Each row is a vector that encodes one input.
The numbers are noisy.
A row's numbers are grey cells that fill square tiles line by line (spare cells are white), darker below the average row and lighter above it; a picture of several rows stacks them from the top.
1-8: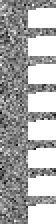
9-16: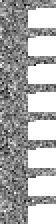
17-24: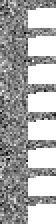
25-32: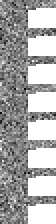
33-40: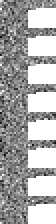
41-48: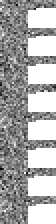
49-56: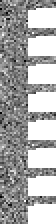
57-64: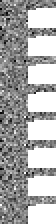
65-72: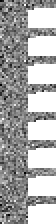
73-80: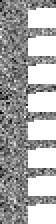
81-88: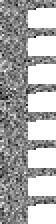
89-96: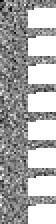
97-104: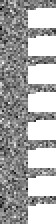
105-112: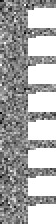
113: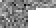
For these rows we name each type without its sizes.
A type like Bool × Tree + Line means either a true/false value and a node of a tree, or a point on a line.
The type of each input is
Circle + Label × Line.
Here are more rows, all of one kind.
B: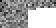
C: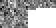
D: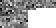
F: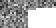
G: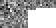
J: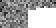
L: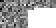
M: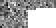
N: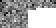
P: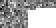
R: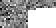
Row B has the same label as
J and N.
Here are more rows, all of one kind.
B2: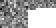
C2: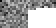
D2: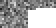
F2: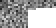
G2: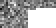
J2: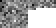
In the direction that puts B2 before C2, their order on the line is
B2, J2, D2, G2, F2, C2.
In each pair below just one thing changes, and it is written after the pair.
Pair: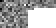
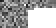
the place on the line
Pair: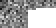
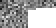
the place on the line
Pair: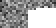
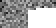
the place on the line
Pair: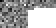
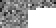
the label
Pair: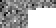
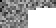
the place on the line
